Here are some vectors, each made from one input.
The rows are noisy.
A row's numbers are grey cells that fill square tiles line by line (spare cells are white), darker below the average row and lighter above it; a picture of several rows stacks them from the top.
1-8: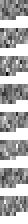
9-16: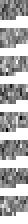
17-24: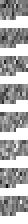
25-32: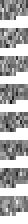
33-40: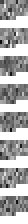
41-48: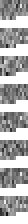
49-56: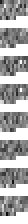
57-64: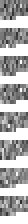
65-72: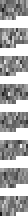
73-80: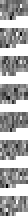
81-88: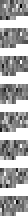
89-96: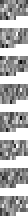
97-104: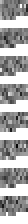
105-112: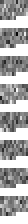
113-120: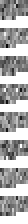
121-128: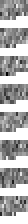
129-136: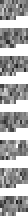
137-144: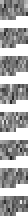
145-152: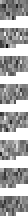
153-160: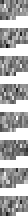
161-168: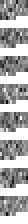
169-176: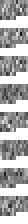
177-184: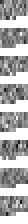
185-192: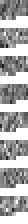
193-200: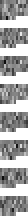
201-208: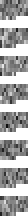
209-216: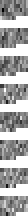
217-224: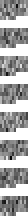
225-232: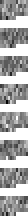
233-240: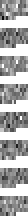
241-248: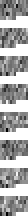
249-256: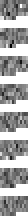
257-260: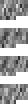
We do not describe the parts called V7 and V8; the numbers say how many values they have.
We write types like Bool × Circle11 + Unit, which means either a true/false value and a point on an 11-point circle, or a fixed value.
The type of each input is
(Bool × Line10 + Line9 × V7) × V8 × V8.
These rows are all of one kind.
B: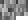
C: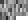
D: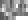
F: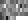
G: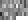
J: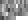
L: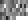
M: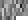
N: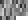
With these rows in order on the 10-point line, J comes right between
B and G.
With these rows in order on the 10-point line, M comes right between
G and N.
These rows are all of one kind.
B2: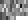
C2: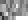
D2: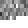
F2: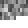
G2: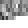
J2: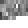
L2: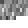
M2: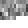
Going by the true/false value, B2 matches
F2 and L2.
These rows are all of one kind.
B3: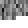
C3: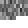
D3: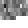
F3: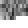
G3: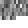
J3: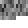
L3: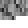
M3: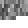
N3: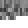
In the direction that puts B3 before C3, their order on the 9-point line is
L3, B3, J3, M3, N3, C3, G3, F3, D3.
